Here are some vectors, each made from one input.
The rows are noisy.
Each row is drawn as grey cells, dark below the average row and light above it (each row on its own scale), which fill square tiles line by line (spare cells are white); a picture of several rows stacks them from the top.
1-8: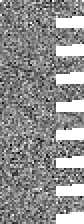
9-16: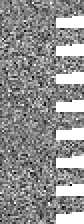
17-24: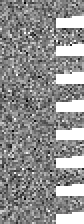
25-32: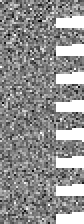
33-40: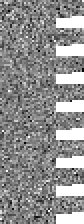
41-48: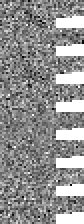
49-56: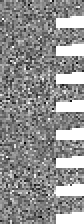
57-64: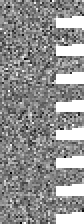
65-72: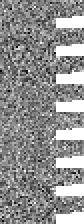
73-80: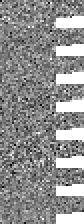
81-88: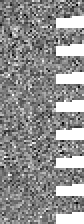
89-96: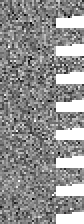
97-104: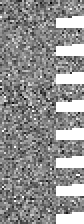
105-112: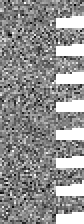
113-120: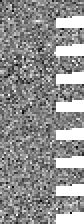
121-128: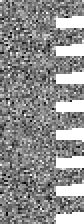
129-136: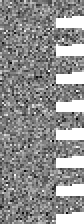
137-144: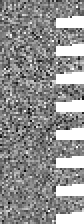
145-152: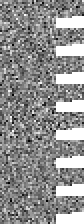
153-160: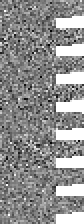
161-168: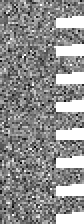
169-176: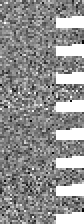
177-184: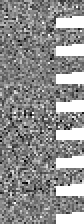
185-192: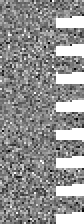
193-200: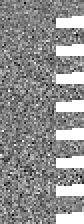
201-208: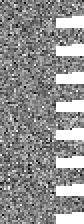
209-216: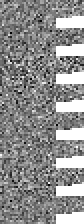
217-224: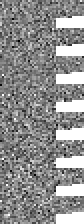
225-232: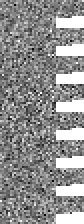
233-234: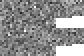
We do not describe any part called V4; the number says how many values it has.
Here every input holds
either a point on a 9-point circle, a point on a 9-point line and a true/false value, or two values of V4.
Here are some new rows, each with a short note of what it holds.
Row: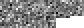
a point on a 9-point circle, a point on a 9-point line and a true/false value
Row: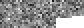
a point on a 9-point circle, a point on a 9-point line and a true/false value
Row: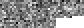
a point on a 9-point circle, a point on a 9-point line and a true/false value
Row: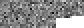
a point on a 9-point circle, a point on a 9-point line and a true/false value
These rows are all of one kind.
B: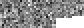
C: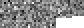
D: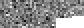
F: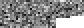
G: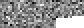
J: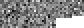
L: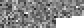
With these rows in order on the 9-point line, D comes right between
J and L.
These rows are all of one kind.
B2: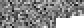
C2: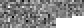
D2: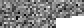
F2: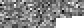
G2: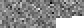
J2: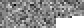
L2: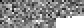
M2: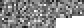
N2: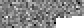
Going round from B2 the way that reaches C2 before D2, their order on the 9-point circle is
B2, G2, F2, N2, M2, L2, J2, C2, D2.
